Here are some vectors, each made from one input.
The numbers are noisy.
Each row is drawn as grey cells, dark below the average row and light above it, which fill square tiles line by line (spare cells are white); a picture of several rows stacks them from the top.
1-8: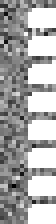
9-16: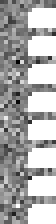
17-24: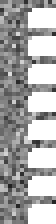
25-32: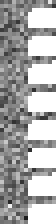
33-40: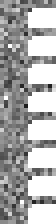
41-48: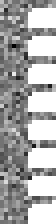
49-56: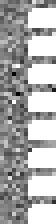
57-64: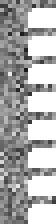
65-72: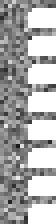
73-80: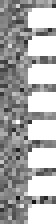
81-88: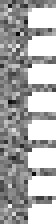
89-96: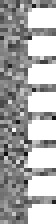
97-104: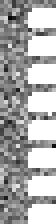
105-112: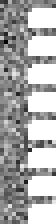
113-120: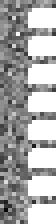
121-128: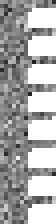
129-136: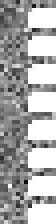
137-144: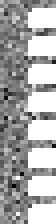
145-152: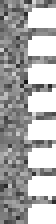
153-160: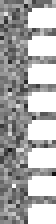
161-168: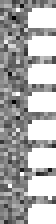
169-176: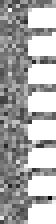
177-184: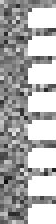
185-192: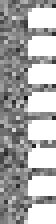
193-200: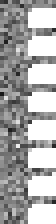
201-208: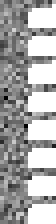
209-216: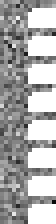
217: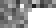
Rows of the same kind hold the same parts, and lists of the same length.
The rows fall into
2 kinds.
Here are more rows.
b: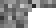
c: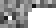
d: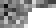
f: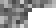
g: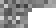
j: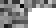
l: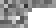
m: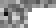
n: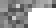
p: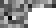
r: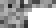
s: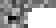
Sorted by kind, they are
b, c, d
f, g, j, l, m, n, p, r, s

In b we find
three true/false values.
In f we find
a point on a 17-point line.
